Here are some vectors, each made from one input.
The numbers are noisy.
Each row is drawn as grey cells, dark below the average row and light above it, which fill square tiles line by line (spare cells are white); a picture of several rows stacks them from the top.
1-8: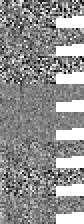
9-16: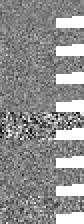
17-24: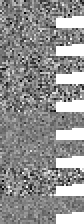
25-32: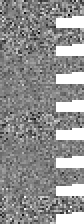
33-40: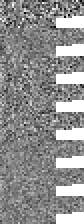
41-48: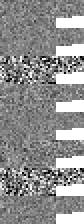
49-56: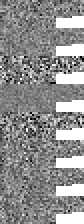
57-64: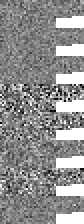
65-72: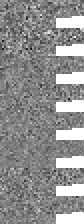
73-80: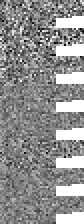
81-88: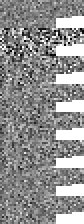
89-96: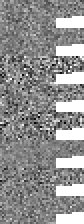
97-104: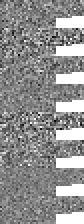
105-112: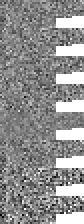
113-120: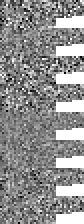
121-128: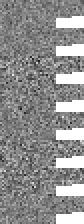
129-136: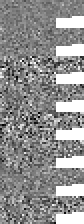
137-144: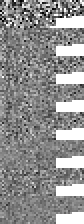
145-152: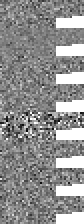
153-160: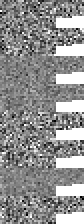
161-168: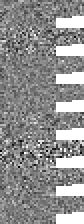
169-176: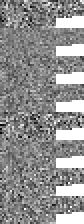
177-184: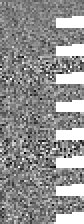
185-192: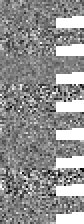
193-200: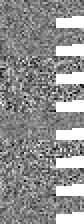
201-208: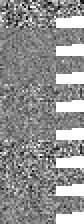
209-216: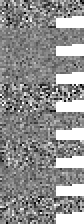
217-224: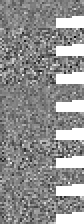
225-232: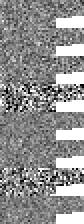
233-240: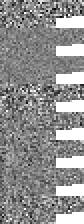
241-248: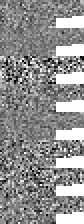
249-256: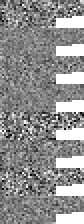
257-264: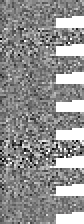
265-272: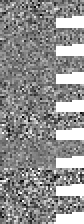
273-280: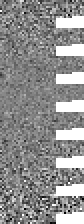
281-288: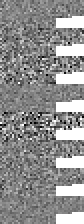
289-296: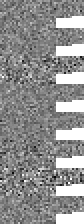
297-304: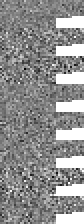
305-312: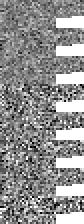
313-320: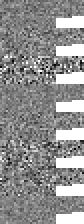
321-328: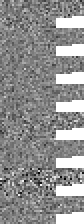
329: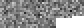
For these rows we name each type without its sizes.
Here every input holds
a list of points on a line.
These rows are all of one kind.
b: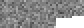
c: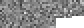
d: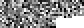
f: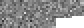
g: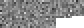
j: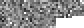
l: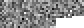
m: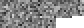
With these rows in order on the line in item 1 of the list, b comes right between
d and l.
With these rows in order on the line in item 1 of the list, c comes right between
d and f.
